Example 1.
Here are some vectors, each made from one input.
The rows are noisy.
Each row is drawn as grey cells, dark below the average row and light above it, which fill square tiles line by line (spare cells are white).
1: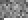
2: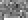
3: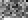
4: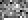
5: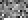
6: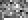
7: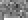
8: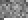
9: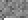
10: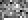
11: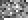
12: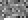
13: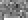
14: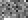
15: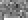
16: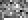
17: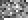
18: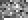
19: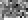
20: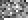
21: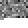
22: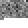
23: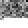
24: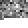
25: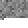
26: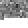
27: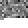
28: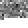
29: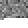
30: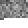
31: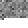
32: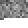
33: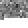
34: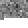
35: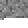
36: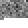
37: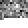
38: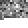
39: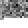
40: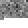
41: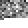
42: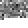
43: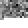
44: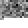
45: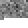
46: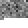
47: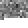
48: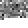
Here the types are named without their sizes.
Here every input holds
a point on a line.
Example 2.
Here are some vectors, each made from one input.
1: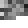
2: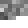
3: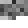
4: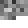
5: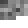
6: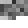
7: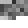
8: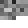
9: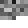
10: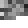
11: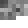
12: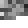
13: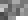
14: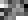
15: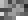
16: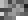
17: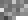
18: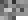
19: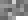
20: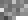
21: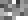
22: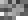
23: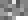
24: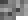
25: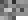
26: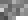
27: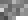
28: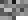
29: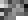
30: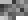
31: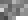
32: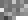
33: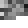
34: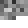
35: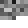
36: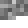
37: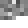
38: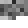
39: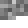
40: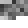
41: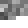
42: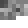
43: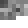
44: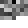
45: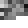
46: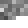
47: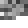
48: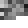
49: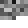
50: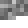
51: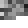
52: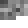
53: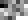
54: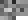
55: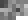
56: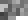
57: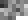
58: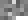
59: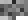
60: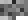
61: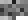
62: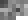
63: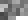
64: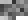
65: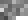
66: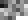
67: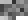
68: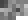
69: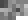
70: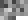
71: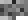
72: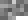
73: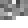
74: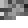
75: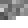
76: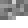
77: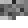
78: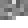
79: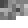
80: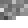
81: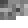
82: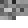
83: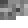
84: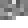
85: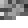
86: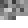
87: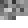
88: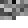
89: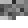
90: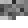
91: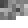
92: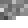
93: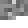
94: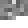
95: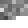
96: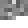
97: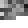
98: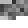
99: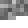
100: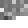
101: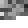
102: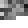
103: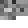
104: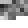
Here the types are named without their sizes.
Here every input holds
a point on a line.
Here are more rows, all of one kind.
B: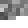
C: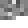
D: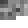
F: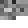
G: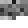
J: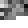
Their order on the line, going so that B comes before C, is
G, F, D, B, C, J.
